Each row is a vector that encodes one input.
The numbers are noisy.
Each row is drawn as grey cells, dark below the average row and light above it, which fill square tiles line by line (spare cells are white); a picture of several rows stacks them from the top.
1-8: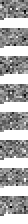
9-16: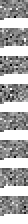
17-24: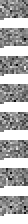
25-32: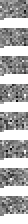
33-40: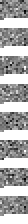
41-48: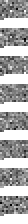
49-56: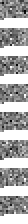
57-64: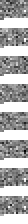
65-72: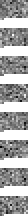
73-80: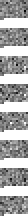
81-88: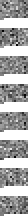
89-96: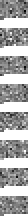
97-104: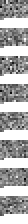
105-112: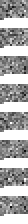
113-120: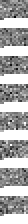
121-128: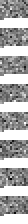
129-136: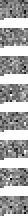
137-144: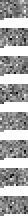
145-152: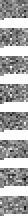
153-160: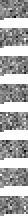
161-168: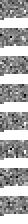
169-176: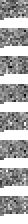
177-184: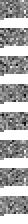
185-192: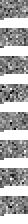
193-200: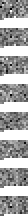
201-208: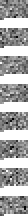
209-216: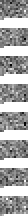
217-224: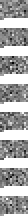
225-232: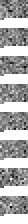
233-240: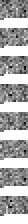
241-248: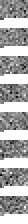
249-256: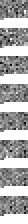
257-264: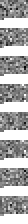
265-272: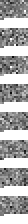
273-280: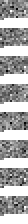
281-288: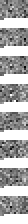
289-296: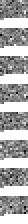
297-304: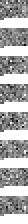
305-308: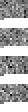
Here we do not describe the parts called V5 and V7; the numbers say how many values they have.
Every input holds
one of 9 labels and a node of a 9-node tree, together with either a point on a 6-point line and a value of V5, or a node of an 8-node tree and a value of V7.
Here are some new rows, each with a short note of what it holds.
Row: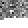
one of 9 labels, a point on a 6-point line, a node of a 9-node tree and a value of V5
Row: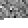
one of 9 labels, a node of an 8-node tree, a node of a 9-node tree and a value of V7
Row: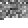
one of 9 labels, a point on a 6-point line, a node of a 9-node tree and a value of V5
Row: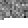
one of 9 labels, a node of an 8-node tree, a node of a 9-node tree and a value of V7
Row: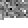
one of 9 labels, a point on a 6-point line, a node of a 9-node tree and a value of V5
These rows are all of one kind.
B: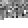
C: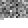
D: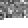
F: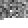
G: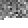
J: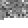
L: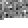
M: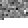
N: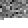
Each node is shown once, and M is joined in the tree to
G, J and N.
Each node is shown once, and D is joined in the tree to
L.
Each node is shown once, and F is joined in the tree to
C and J.
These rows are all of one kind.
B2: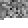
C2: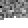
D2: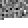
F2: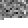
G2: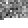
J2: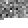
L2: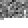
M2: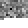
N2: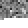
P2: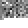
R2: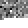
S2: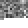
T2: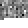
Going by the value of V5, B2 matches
F2, L2 and N2.
